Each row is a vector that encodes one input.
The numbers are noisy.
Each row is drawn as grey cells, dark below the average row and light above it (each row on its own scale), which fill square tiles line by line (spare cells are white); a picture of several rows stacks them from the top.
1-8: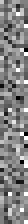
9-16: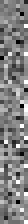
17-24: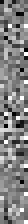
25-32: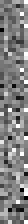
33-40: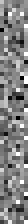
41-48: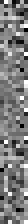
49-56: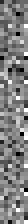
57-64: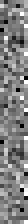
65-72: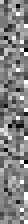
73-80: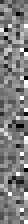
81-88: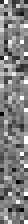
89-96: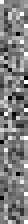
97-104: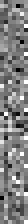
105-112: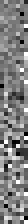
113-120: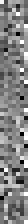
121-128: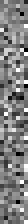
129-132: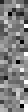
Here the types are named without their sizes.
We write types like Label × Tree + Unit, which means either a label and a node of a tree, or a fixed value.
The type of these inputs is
Bool × Circle + Unit.
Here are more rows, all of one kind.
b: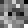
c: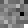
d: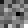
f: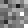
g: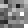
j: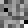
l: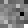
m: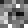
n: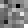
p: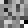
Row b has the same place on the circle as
j, m and p.
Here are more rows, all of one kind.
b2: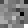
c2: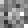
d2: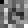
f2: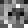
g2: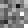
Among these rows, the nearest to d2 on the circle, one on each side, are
f2 and g2.
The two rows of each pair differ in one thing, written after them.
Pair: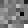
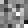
the true/false value
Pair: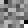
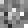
the place on the circle
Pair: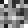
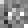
the true/false value
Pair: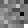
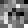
the place on the circle
